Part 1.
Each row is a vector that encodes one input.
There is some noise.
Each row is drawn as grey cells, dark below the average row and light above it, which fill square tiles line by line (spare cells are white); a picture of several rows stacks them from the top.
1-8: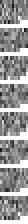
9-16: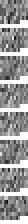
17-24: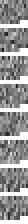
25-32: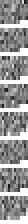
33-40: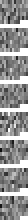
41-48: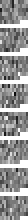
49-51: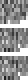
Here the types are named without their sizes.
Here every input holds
a point on a circle.
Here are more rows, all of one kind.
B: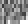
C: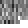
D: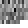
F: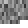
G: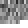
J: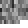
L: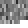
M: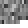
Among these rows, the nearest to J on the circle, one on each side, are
B and C.
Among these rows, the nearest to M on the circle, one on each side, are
D and F.
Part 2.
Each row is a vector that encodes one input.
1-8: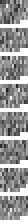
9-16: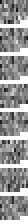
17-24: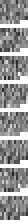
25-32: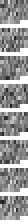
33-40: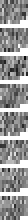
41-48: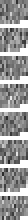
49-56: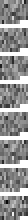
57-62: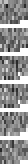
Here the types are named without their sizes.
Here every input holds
a point on a circle.
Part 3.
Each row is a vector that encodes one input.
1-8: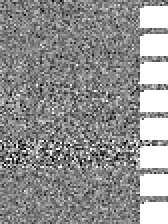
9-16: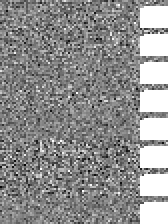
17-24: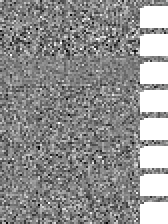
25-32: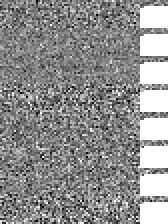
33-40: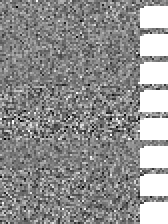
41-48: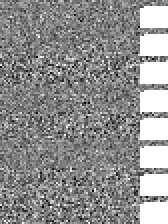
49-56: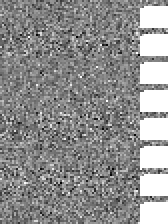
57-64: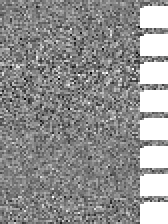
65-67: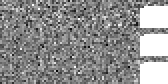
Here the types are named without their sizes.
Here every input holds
either a fixed value, or four true/false values.
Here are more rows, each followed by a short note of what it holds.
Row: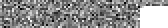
a fixed value
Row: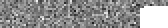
four true/false values
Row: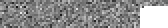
four true/false values
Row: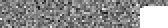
four true/false values
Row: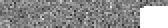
four true/false values
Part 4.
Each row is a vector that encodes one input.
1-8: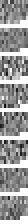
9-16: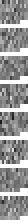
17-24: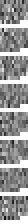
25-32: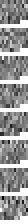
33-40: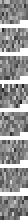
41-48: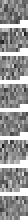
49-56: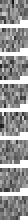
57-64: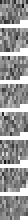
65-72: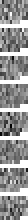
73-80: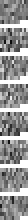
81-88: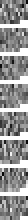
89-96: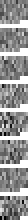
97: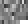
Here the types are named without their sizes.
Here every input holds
a point on a circle.
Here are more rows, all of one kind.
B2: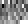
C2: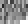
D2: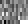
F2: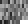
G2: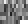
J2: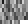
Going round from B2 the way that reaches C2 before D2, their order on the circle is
B2, C2, D2, F2, G2, J2.
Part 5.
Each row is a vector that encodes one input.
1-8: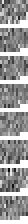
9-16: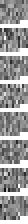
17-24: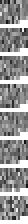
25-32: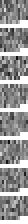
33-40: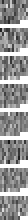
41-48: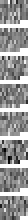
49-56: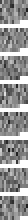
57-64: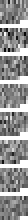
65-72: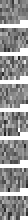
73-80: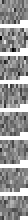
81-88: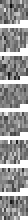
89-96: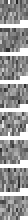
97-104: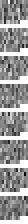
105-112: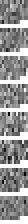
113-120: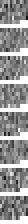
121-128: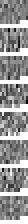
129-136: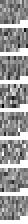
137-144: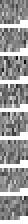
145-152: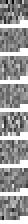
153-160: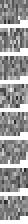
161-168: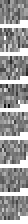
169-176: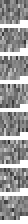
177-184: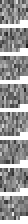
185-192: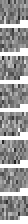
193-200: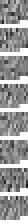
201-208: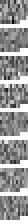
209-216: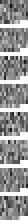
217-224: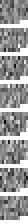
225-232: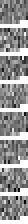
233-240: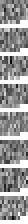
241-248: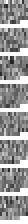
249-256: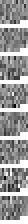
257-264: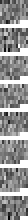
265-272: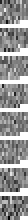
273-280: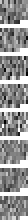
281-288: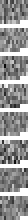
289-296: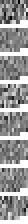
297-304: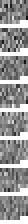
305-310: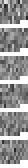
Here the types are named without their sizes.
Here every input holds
a point on a circle.
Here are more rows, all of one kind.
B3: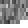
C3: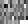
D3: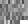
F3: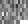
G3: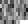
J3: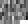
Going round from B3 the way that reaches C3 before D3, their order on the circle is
B3, C3, J3, D3, G3, F3.
